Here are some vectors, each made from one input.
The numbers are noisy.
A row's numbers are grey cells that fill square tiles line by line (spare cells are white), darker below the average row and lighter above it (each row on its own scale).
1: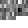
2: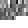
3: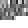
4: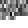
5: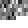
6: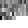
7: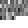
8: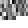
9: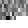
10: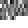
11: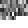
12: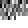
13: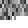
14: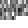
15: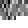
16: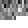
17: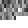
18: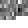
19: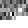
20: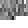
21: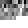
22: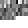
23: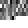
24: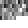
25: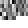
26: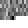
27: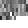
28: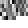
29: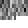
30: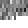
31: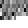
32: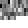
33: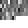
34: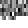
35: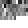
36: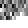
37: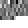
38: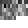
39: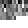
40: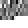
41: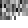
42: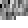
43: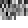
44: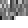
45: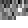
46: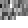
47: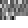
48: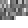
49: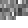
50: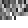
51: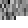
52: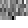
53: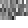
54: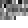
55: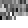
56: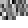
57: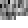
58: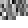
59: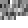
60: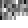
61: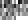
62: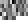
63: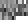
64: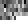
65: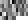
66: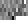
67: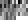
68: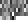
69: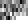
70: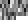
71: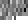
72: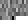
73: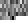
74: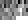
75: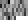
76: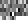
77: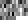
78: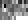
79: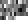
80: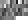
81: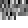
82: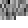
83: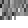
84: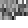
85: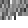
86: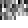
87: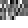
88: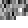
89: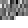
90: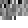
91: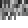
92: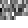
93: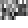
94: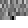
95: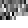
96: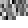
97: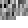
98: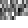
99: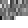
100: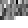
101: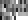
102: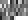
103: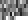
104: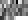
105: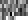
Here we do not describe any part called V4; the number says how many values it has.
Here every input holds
a list of up to two items, each a point on a 5-point line and a value of V4.
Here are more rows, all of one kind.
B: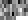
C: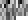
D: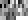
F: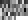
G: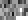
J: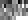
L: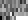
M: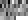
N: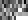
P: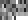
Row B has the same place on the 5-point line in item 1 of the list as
G, J and N.
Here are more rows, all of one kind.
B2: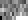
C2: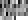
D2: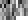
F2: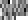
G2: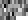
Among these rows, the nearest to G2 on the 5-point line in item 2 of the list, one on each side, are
D2 and F2.
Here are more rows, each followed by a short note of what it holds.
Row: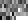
a list of two items
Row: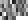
the empty list
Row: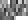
a list of one item
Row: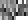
a list of one item
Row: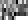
a list of one item
